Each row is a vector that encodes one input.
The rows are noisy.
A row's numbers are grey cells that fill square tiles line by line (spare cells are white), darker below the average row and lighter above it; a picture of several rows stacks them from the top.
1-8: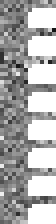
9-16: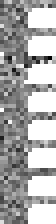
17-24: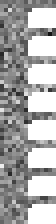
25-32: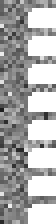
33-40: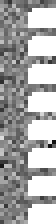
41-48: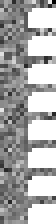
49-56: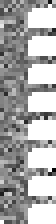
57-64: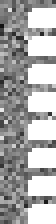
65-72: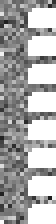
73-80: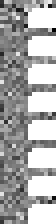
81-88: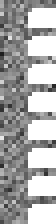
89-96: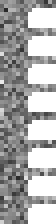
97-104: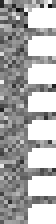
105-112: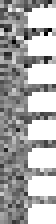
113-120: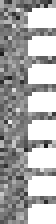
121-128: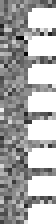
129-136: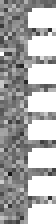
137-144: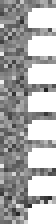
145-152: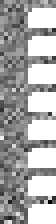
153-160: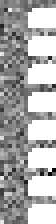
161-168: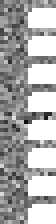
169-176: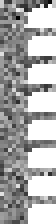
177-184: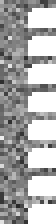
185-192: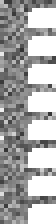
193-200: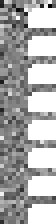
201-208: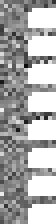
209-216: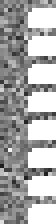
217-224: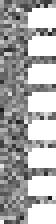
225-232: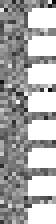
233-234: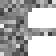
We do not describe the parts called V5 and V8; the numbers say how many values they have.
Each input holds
either one of 9 labels, or a node of a 7-node tree, a value of V5 and a value of V8.
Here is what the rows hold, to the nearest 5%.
About 40% of them hold one of 9 labels. The rest hold a node of a 7-node tree, a value of V5 and a value of V8.
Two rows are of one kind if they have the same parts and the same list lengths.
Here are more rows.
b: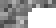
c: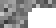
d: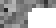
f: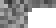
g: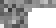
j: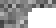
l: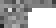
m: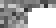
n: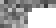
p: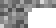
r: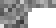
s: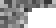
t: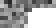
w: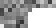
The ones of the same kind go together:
b, c, d, f, j, l, m, n, s, t
g, p, r, w

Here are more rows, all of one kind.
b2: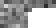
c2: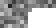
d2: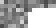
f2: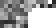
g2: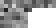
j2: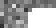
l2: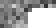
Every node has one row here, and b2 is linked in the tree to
f2.
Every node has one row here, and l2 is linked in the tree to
d2, f2 and j2.
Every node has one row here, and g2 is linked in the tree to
j2.
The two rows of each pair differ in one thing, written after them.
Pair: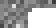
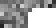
the value of V8
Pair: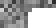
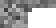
the value of V5
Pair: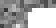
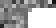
the value of V5
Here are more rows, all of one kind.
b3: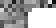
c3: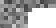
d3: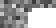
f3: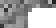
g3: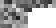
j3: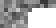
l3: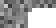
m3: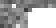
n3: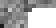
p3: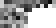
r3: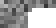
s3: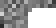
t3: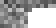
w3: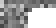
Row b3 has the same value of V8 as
c3, g3, j3 and p3.
